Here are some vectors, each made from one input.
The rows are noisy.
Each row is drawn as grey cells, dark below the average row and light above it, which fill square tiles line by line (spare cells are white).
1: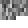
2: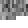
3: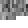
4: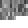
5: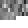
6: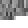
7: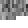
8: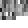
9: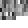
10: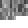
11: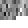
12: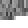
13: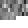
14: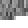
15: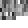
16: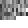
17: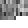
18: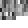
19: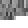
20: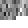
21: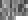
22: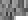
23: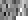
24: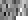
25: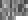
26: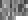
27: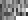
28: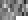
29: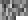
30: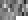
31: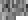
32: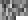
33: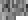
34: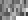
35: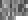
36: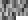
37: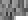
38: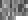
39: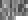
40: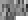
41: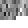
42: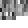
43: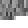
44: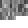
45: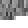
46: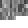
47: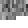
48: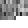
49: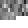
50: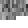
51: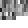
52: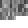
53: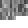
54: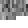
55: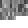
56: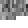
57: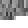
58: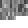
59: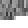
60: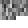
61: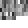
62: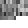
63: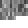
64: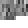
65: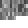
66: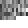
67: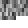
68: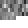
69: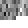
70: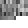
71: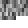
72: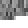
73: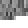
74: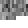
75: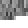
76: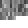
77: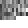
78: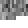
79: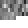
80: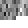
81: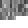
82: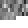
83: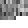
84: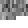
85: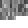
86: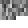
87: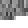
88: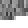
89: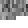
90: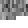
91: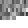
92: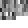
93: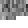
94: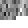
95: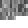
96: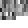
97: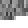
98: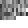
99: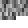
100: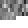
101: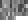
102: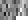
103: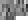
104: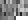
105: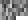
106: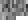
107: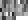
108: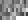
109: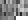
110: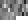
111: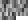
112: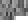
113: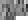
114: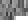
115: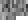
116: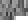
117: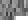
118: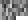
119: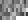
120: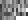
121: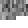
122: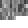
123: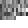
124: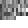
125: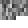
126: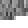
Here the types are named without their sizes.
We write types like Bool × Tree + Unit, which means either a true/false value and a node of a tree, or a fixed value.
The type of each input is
Line.
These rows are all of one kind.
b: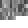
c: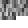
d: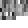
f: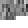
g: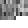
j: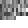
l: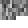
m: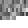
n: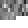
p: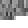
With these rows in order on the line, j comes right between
g and m.
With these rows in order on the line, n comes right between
b and m.
